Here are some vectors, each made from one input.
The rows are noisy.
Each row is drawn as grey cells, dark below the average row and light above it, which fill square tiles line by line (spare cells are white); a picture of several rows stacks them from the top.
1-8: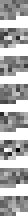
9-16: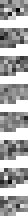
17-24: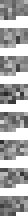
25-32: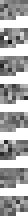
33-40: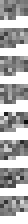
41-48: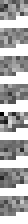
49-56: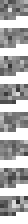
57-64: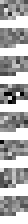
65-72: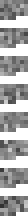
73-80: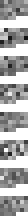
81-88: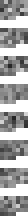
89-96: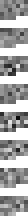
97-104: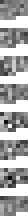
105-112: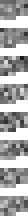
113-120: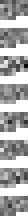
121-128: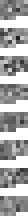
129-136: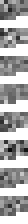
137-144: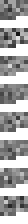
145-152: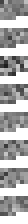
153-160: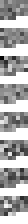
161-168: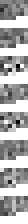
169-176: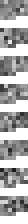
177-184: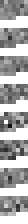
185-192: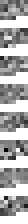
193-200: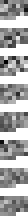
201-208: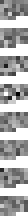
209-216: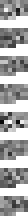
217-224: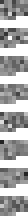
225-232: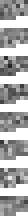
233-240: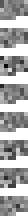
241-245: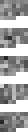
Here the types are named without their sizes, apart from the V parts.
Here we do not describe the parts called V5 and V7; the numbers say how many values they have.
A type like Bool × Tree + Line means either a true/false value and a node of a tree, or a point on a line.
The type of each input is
List(Line) + (Tree + V7) × V5.
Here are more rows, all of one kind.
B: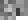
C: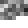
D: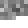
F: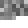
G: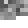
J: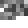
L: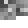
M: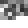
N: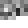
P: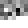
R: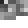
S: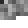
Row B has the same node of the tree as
C, N, P and S.
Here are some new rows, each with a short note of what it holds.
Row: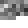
a node of a tree and a value of V5
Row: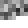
a node of a tree and a value of V5
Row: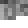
a value of V5 and a value of V7
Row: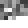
the empty list
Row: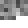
a list of two items
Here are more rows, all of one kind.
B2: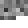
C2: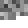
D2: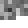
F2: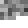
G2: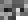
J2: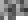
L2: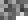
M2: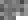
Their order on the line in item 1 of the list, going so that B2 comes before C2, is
B2, L2, M2, G2, J2, C2, D2, F2.
